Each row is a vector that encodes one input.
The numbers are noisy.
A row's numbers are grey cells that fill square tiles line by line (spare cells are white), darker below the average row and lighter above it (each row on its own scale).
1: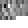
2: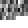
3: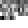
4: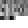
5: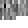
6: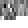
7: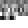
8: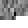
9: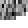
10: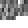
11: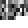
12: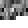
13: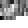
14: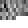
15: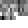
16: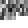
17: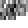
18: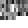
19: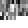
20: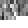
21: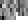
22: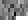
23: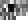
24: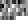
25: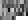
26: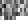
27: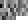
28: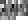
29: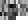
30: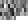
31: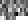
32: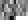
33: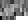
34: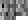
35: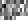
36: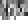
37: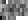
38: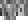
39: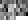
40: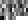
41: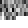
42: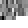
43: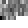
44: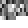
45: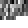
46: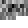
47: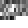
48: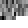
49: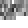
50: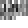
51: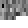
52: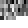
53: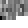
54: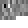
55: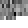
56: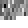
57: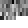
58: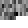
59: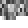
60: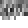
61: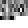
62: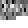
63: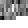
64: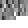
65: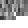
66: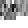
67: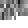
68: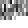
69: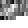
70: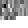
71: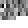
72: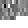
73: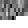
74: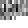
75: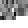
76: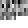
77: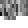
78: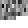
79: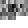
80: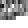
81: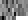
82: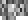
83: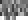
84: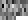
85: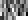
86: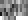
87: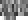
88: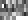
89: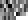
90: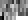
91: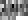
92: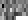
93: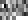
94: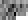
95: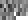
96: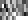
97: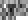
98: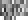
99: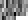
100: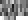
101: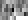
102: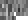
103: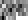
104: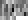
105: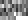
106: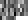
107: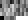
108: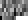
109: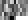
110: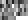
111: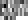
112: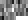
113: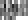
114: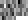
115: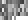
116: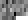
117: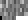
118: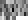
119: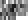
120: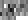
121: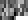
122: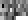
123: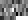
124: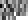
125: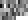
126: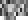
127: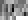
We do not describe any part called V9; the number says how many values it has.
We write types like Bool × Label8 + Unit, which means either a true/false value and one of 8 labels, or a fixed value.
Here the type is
Bool × (Circle5 + V9).
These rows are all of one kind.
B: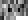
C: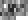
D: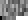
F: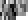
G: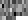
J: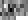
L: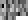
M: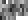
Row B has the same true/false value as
D and M.
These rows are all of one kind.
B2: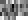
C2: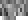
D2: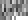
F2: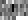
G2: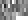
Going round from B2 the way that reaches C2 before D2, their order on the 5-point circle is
B2, C2, D2, G2, F2.
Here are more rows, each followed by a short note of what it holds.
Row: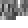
a true/false value and a value of V9
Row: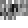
a point on a 5-point circle and a true/false value
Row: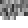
a point on a 5-point circle and a true/false value
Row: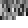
a true/false value and a value of V9
